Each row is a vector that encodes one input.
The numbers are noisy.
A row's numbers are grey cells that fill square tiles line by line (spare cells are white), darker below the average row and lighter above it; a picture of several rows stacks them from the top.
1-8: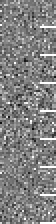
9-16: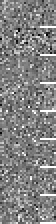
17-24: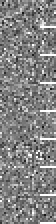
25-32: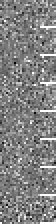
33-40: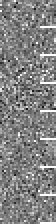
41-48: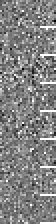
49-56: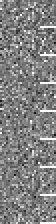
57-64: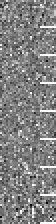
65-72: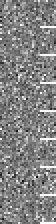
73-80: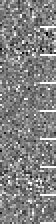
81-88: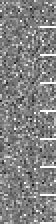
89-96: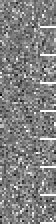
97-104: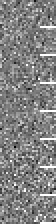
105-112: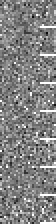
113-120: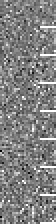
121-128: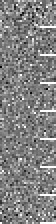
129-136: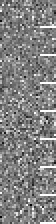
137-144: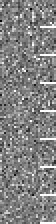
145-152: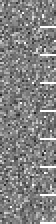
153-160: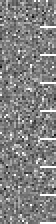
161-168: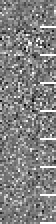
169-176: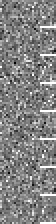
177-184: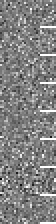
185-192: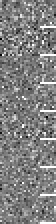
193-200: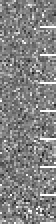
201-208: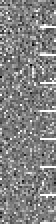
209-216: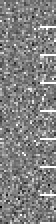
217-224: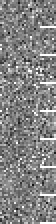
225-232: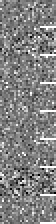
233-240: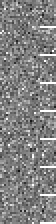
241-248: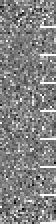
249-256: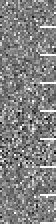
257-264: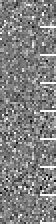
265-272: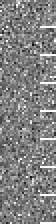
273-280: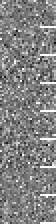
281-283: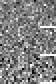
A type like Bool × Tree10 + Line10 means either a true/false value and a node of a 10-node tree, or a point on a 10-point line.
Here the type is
List3(Circle10).
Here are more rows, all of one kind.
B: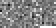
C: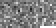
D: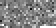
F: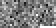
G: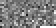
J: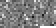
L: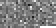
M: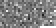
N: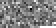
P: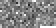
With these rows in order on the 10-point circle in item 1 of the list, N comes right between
C and L.
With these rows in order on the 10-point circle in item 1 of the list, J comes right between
D and F.
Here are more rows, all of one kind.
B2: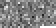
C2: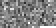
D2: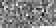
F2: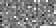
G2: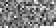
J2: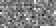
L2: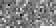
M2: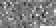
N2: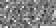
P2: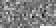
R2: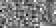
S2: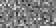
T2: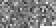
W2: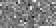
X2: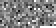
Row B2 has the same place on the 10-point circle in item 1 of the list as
G2, J2, N2 and R2.
